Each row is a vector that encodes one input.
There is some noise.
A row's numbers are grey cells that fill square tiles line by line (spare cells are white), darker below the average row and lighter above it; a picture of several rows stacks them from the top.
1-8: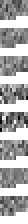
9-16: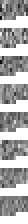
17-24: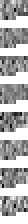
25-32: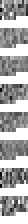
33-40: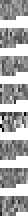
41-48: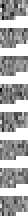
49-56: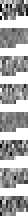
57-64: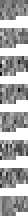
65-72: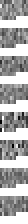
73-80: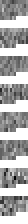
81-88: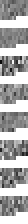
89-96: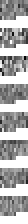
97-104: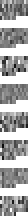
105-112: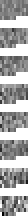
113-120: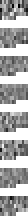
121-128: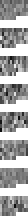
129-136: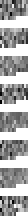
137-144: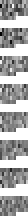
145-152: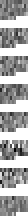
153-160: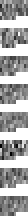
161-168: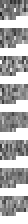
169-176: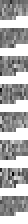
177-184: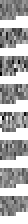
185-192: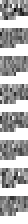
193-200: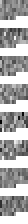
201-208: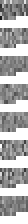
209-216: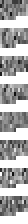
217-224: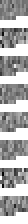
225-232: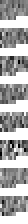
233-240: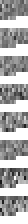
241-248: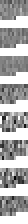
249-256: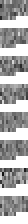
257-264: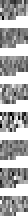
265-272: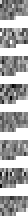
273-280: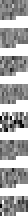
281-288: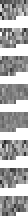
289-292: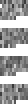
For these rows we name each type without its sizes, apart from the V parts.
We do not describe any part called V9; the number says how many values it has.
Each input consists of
a node of a tree, together with a list of items, each either a point on a line, or a value of V9.
